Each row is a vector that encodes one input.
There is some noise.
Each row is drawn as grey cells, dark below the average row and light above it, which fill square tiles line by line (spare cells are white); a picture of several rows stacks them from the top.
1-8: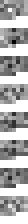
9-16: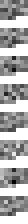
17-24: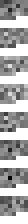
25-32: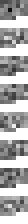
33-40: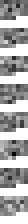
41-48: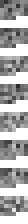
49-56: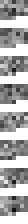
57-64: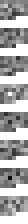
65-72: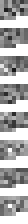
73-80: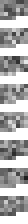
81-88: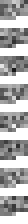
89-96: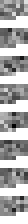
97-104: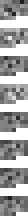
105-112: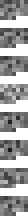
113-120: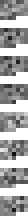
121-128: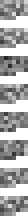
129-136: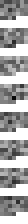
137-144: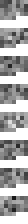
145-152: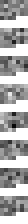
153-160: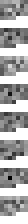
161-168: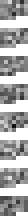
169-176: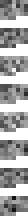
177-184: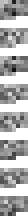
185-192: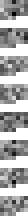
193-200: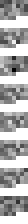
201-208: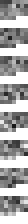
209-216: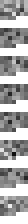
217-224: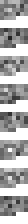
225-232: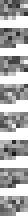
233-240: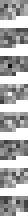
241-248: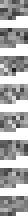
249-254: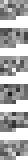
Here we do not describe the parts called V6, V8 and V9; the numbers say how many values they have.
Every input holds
either a true/false value and a value of V9, or a value of V6 and a value of V8, or a list of up to two points on a 5-point line.
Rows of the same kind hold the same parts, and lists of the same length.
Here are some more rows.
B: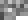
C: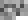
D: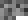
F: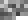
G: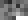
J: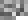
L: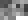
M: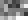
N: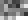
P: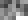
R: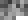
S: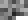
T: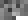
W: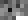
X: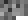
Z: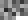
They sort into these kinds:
B, C, F, J
D, G, L, P, R, T, W, X
M, N
S
Z

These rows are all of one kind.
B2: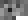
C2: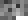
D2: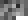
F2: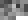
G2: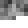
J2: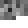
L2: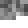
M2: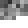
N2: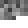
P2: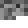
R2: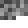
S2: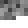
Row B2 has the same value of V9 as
F2, J2 and N2.
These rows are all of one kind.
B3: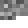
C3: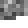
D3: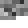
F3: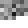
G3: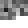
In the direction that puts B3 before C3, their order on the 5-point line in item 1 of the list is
B3, C3, G3, D3, F3.
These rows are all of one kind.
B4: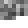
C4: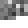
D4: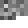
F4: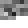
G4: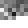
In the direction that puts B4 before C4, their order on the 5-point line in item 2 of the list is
D4, G4, F4, B4, C4.
